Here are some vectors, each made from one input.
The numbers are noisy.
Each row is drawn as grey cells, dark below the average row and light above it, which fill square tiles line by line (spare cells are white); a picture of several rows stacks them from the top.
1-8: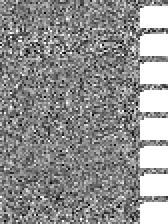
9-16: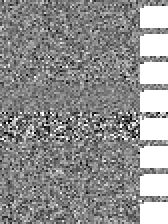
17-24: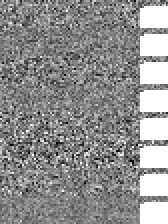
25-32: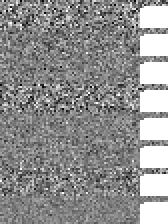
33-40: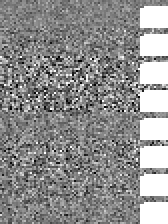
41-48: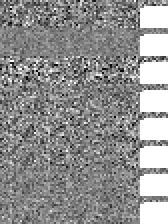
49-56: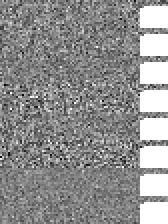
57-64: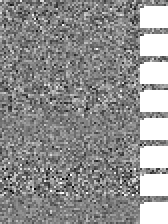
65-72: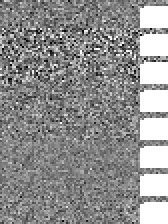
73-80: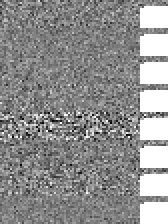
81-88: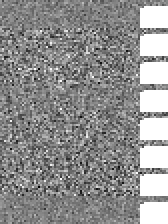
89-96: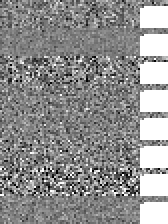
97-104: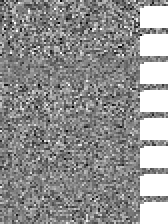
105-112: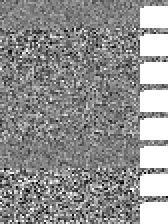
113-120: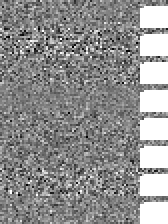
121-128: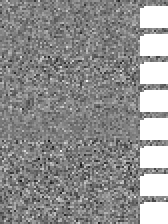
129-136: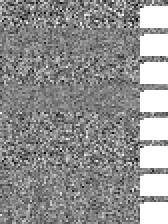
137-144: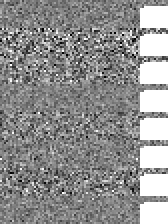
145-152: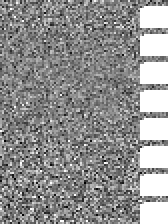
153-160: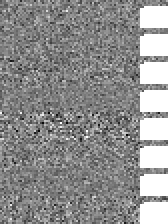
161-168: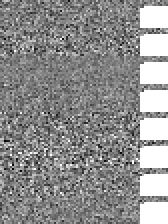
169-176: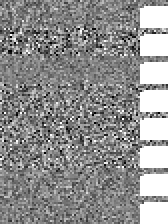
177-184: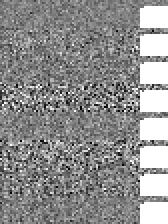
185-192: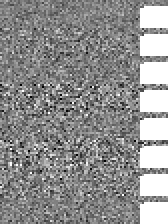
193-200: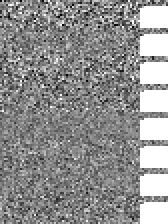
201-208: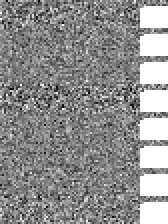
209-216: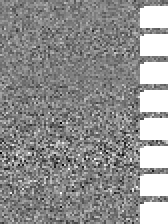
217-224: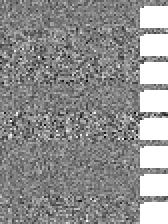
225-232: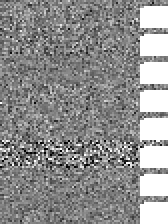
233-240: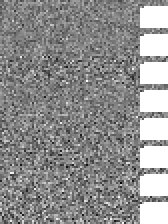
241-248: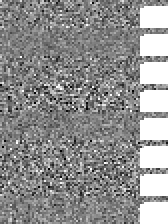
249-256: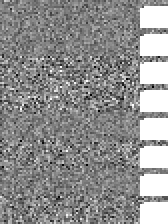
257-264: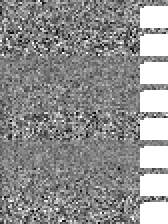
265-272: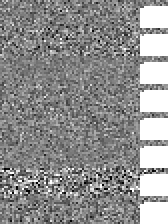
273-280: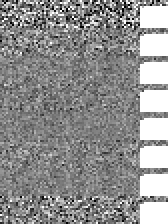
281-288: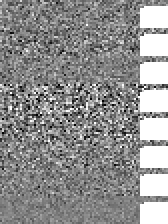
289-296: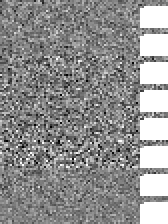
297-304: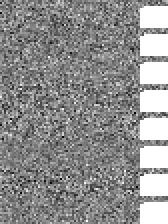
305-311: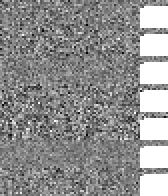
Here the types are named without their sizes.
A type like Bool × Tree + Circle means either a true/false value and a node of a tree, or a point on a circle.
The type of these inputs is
Bool × Tree × (Tree + Unit) + Circle + Unit.
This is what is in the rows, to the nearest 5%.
About 30% of them hold a point on a circle. A few of them hold a fixed value. The rest hold a node of a tree and a true/false value, together with either a fixed value, or a node of a tree.
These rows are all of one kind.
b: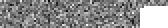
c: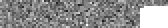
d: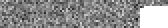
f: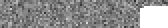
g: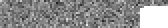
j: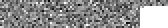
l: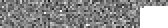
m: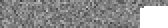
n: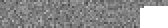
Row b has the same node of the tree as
d and g.
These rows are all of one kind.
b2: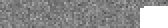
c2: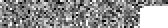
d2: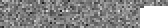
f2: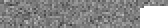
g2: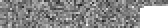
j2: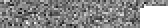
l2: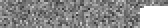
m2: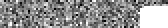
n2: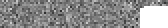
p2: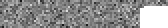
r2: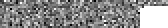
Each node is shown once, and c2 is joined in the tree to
l2.
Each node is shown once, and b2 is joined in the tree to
d2, m2 and p2.
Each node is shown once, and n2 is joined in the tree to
l2.
